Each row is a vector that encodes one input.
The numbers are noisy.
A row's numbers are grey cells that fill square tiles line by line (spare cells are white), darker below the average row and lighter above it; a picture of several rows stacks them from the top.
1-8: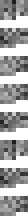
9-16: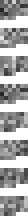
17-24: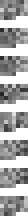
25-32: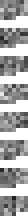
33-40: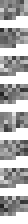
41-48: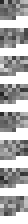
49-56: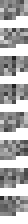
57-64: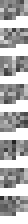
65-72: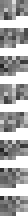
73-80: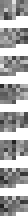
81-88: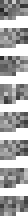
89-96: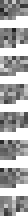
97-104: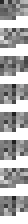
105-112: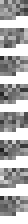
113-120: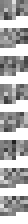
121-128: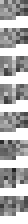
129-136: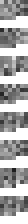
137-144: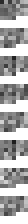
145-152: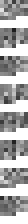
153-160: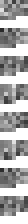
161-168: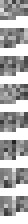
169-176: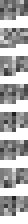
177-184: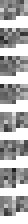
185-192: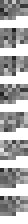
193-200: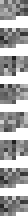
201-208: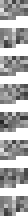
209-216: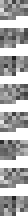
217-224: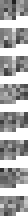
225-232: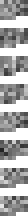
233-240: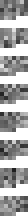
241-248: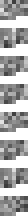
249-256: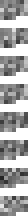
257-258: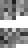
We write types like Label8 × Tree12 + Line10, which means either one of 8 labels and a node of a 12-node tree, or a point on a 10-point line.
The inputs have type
Bool × Bool × Bool.
